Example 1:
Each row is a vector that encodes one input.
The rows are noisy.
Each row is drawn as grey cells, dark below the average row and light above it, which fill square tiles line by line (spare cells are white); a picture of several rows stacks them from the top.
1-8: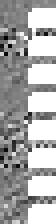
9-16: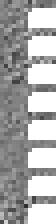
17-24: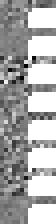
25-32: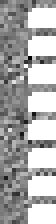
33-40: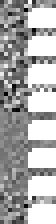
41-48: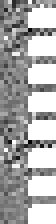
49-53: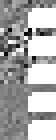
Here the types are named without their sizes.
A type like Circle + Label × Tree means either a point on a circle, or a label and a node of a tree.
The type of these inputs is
Line.
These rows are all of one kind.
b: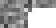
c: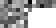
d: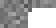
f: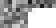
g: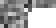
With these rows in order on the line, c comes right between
b and f.
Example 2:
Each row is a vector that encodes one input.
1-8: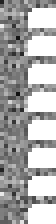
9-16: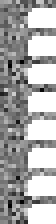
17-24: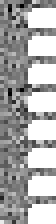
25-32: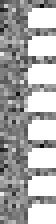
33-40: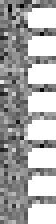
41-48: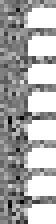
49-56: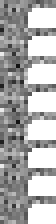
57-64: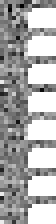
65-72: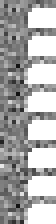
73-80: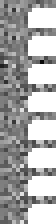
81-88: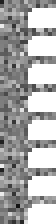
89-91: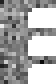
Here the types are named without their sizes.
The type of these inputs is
Label.
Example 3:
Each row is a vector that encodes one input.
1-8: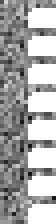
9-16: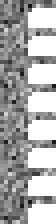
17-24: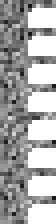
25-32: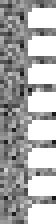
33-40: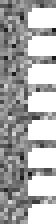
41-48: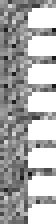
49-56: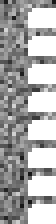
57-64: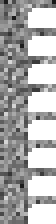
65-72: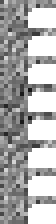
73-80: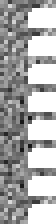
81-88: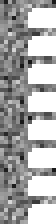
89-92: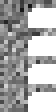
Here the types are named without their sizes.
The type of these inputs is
Label.
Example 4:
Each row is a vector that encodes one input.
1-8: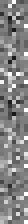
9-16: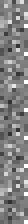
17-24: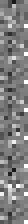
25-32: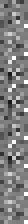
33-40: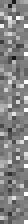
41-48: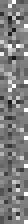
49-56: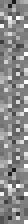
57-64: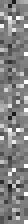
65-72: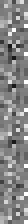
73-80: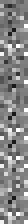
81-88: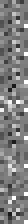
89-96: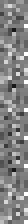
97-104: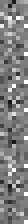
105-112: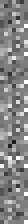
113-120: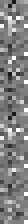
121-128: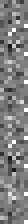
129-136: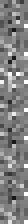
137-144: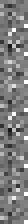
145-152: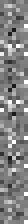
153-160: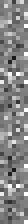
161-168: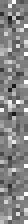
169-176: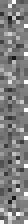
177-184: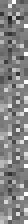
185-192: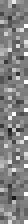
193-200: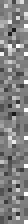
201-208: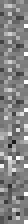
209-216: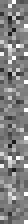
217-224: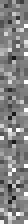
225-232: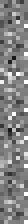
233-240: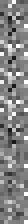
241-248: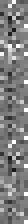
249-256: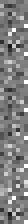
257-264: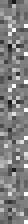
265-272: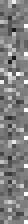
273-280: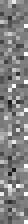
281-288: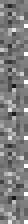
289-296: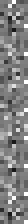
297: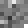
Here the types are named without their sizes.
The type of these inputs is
Bool × Bool × Bool.
